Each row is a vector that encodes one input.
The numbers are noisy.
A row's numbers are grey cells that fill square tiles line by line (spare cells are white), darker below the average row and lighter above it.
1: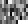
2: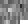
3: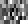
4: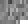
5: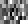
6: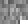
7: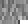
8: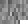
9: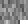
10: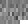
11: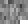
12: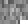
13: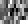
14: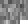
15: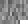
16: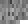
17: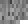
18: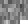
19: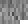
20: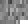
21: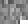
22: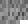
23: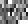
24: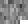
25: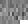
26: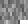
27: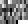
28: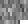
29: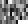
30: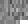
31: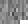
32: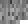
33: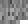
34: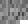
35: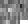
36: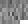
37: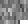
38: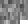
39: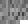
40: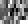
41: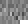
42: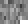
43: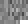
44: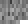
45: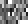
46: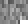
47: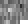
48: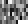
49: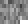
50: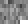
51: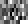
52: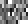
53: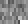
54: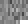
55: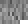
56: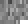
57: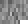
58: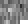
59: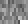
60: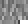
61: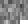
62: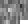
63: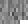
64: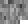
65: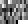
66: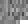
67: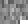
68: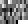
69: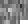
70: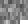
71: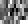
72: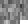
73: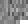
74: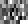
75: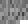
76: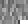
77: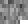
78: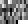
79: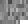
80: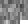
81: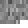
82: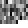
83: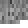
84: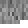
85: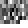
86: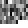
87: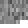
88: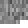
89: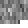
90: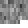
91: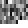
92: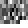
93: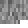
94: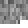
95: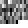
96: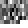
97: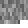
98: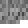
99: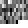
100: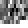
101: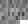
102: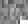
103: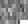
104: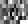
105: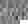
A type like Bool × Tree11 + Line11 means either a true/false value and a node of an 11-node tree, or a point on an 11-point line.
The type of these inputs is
Bool × Line8 + Line5.
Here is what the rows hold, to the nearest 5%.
About 25% of them hold a point on a 5-point line. The rest hold a point on an 8-point line and a true/false value.
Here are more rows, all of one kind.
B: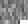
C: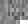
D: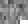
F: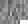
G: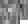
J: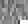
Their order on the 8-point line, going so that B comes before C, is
G, B, D, J, F, C.
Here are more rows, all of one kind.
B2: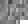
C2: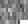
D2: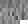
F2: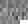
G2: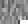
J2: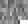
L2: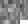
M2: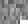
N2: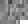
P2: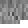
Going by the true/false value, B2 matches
L2, M2 and N2.
